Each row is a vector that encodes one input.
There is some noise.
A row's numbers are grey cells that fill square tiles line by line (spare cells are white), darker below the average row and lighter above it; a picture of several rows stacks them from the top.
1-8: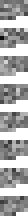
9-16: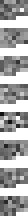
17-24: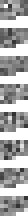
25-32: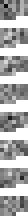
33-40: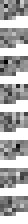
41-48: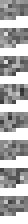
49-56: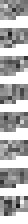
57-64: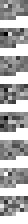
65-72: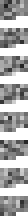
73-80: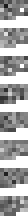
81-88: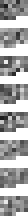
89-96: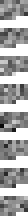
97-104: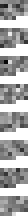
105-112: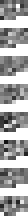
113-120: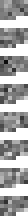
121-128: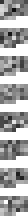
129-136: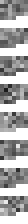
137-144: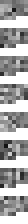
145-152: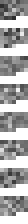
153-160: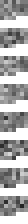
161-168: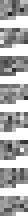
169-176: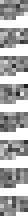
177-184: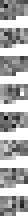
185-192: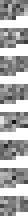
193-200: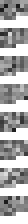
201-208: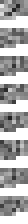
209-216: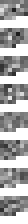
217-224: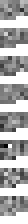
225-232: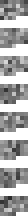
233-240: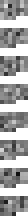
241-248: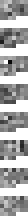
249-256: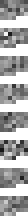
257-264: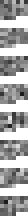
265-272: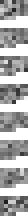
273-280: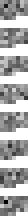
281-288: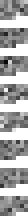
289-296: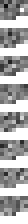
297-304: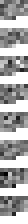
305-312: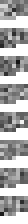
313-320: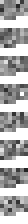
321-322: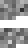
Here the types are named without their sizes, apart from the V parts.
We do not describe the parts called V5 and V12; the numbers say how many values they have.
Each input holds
a true/false value and a value of V12, together with either a point on a circle, or a value of V5.
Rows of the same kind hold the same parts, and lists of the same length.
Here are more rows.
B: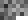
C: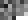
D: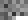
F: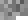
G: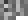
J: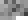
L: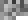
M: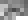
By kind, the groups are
B, D
C, F, G, J, L, M

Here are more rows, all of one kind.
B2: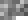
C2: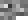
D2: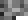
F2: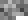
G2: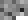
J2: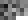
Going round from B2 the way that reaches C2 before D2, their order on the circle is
B2, J2, C2, D2, F2, G2.
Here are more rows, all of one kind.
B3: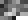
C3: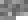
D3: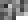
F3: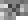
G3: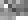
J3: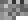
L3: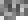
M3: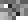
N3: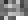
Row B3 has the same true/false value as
C3, D3 and L3.
